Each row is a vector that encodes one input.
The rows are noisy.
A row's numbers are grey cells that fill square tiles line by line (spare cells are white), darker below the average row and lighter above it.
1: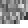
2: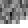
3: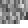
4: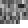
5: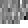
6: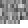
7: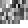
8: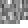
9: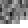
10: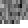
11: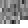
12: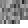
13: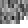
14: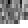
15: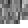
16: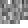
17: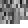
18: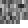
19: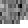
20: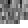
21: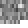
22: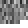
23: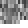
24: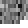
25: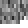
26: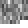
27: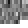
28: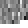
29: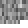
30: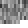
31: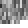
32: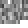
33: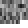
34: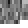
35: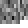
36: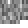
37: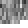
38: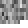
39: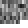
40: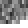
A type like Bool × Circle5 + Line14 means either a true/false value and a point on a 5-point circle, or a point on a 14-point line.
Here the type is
Bool × Label6.
